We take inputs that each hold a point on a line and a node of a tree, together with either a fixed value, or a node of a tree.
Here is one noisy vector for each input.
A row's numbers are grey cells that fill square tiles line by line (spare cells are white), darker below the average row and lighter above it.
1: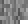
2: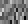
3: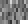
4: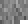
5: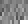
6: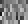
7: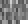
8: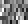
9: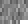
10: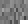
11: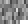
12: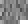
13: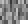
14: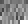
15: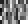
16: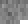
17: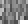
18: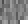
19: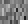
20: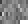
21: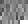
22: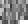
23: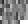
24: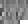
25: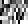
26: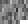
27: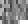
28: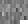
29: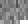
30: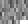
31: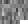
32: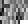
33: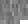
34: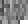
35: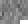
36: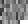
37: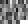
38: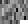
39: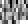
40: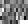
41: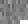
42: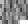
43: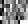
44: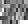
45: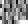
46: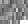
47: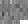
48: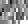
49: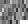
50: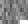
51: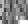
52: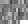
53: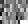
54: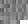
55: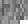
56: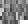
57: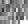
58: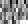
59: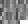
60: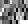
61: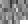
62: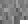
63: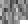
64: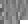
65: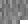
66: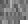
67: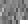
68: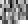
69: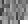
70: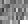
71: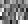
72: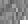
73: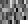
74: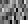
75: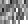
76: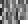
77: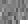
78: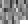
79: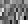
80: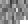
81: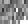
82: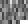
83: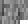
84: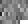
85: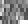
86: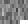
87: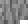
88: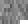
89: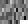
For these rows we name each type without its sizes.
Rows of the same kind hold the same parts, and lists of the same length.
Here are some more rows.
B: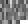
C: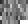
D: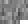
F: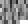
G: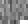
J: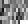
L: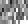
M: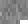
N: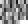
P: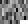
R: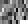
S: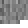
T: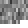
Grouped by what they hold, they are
B, L, M, N, R, S
C, D, F, G, J, P, T

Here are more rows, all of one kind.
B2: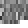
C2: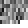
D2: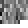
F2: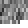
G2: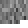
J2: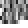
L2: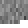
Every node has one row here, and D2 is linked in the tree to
L2.
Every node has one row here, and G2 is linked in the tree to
C2, F2 and L2.
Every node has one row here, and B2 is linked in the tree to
F2.
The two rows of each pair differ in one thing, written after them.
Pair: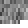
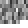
the place on the line
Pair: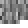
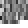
the place on the line
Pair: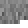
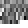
the node of the tree
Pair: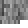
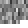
the node of the tree
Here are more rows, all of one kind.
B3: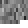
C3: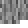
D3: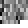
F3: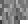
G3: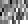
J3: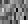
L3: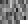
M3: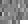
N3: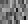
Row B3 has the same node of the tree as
L3 and N3.
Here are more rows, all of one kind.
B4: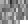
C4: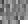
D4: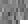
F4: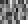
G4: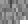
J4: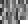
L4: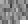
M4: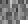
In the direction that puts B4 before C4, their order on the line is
B4, C4, L4, D4, G4, J4, F4, M4.
